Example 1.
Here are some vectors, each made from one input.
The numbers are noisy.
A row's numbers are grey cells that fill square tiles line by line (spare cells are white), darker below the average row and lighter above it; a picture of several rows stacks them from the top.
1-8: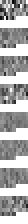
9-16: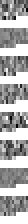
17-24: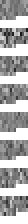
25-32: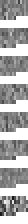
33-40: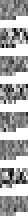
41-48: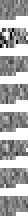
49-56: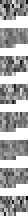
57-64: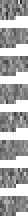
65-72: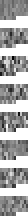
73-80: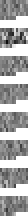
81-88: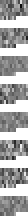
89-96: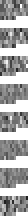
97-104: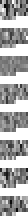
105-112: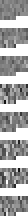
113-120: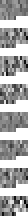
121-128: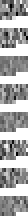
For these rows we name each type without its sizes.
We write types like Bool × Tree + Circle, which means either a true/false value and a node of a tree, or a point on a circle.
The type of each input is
Bool × Bool × Bool × Bool × Label.
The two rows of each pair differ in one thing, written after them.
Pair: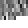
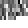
the label
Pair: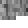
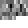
one of the four true/false values
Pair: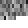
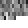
one of the four true/false values
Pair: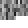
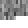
the label
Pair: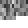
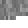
the label
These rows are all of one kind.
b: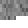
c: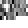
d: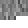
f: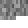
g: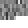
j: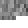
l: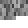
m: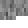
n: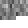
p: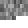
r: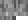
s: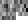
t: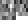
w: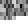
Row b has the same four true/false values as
d, s and w.
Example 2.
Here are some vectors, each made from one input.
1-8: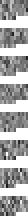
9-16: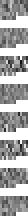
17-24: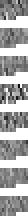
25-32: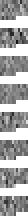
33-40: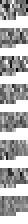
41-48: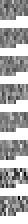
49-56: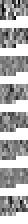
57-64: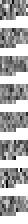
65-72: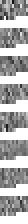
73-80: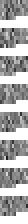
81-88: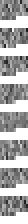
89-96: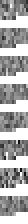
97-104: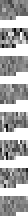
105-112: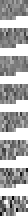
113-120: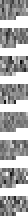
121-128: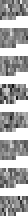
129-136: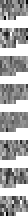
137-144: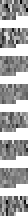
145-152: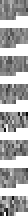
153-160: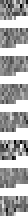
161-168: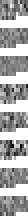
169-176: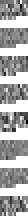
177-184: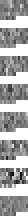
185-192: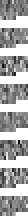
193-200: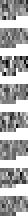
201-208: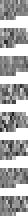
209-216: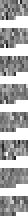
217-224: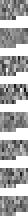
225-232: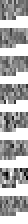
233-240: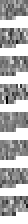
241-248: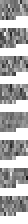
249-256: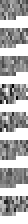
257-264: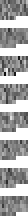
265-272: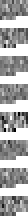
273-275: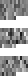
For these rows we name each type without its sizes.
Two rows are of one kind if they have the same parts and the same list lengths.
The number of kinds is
2.
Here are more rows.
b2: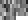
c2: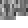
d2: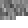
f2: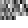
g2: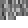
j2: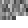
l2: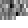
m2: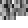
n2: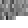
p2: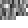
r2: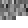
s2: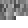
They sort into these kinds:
b2, c2, f2, j2, l2, m2, n2, p2
d2, g2, r2, s2

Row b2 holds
four true/false values.
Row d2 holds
a label.
